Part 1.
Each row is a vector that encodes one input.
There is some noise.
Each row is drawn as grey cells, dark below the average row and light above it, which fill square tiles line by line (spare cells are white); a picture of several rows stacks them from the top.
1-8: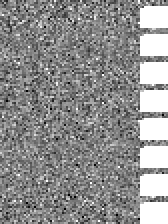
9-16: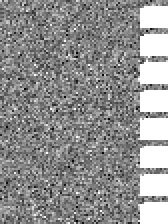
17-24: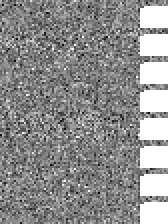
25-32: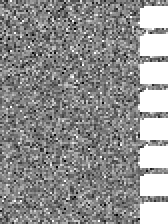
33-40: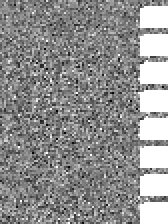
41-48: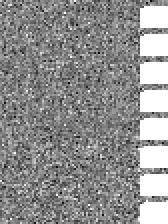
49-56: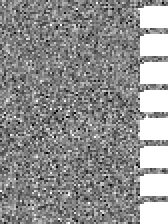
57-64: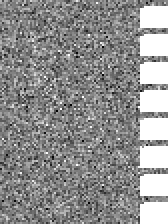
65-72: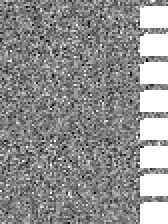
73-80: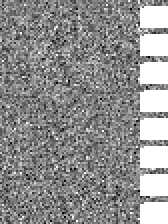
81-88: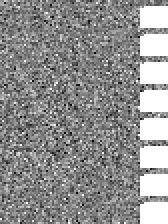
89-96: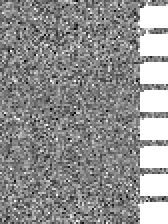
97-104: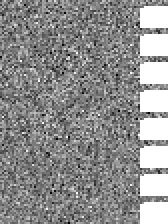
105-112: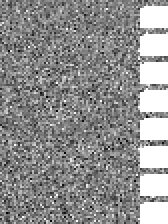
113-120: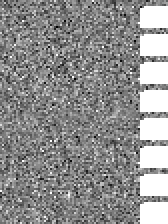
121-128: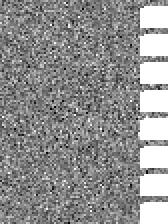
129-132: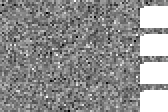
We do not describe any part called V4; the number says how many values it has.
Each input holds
a point on a 3-point line and a point on a 7-point line, together with either a point on a 3-point line and a point on a 7-point line, or a value of V4.
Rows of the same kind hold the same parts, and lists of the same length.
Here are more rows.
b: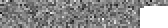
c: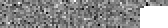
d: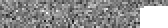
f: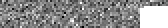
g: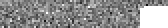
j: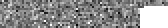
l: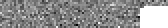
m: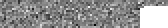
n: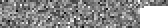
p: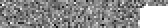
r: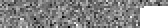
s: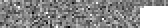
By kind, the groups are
b, c, d, g, l, m, r, s
f, j, n, p

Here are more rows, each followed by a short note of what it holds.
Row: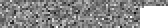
a point on each of two 3-point lines and a point on each of two 7-point lines
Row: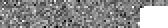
a point on a 3-point line, a point on a 7-point line and a value of V4
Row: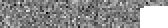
a point on each of two 3-point lines and a point on each of two 7-point lines
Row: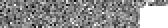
a point on a 3-point line, a point on a 7-point line and a value of V4
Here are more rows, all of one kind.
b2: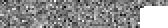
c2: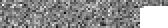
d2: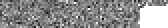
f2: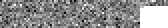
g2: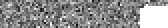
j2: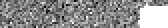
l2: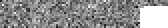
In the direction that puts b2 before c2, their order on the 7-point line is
b2, g2, j2, d2, f2, c2, l2.
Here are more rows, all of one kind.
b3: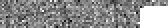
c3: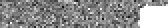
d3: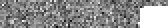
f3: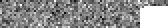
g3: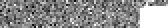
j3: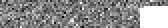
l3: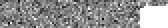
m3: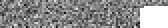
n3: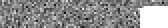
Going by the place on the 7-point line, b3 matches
g3, m3 and n3.
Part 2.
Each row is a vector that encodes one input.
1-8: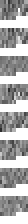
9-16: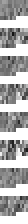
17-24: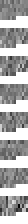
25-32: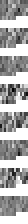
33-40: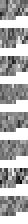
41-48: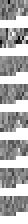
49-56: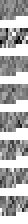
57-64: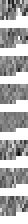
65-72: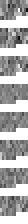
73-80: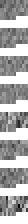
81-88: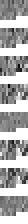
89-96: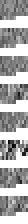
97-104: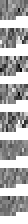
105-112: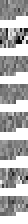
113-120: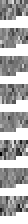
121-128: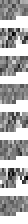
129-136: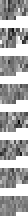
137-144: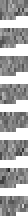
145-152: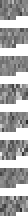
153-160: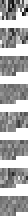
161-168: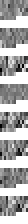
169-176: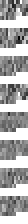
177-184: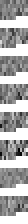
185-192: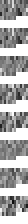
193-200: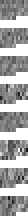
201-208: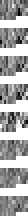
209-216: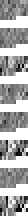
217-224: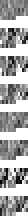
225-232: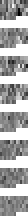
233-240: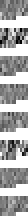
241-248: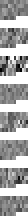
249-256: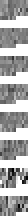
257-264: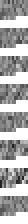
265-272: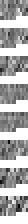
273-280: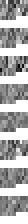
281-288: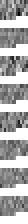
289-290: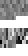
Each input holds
one of 5 labels, together with either one of 6 labels, or a point on a 6-point line.
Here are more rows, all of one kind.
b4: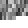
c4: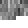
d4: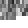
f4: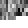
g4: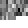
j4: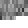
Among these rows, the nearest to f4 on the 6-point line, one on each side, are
c4 and g4.
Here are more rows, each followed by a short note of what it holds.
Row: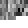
one of 5 labels and a point on a 6-point line
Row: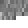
one of 5 labels and a point on a 6-point line
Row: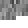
one of 5 labels and a point on a 6-point line
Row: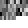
one of 5 labels and one of 6 labels
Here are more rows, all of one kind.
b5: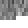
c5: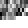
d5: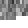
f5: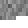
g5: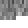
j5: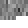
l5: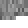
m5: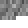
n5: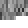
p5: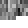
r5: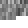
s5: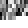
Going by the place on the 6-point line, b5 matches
d5, f5, g5 and m5.
